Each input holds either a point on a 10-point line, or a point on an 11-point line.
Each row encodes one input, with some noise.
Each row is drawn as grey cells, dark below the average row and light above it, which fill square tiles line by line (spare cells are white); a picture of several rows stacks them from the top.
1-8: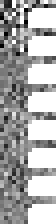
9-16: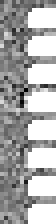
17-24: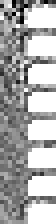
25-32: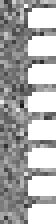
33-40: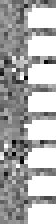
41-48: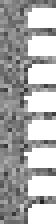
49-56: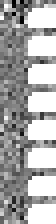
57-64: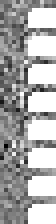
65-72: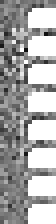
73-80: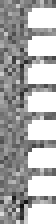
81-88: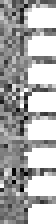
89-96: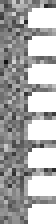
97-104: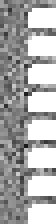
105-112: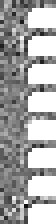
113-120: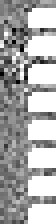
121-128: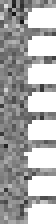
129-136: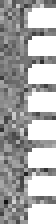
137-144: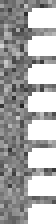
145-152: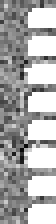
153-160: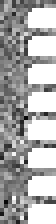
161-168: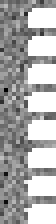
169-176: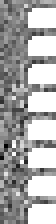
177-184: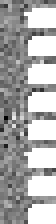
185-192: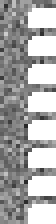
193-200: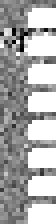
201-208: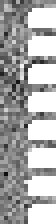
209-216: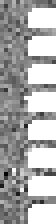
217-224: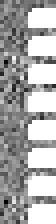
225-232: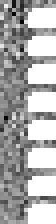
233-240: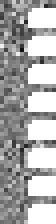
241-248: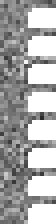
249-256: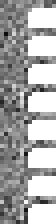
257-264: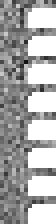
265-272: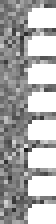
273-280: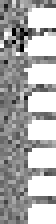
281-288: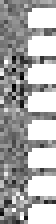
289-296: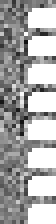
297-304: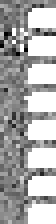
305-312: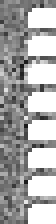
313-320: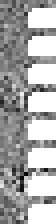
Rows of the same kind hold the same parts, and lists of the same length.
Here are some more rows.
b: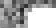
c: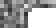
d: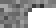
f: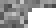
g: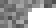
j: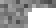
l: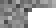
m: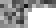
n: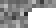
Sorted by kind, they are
b, f, g, j, m
c, d, l, n

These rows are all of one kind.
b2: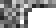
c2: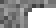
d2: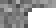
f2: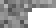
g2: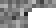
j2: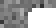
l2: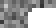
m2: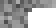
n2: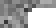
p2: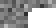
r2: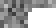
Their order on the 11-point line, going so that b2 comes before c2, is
p2, r2, f2, n2, m2, d2, b2, c2, j2, l2, g2.
